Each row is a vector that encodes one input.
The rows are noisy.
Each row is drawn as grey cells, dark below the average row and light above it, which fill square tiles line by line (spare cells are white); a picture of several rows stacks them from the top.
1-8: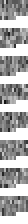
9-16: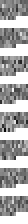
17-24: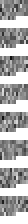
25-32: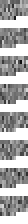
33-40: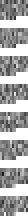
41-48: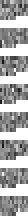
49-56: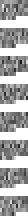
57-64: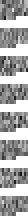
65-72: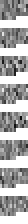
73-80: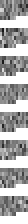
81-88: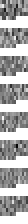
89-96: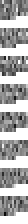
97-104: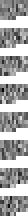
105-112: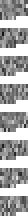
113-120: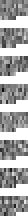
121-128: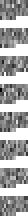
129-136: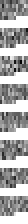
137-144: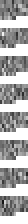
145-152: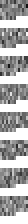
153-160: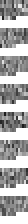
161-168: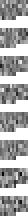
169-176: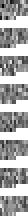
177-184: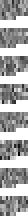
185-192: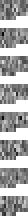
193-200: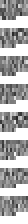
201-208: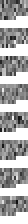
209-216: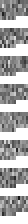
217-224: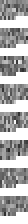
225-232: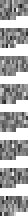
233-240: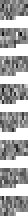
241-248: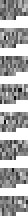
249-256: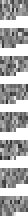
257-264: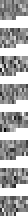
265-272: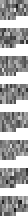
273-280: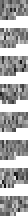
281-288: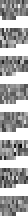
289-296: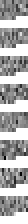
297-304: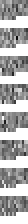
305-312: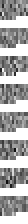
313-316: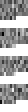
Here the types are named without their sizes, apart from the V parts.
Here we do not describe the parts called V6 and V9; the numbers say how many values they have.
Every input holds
a label, a true/false value and a value of V9, together with either a point on a line, or a value of V6.
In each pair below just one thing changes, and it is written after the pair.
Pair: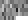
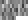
the label
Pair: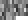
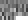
the place on the line
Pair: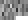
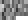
the place on the line
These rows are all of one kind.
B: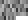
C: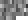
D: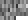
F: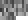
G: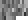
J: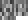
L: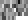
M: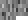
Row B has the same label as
F and G.
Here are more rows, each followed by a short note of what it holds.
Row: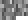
a label, a point on a line, a true/false value and a value of V9
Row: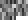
a label, a true/false value, a value of V6 and a value of V9
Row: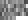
a label, a true/false value, a value of V6 and a value of V9
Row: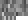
a label, a true/false value, a value of V6 and a value of V9
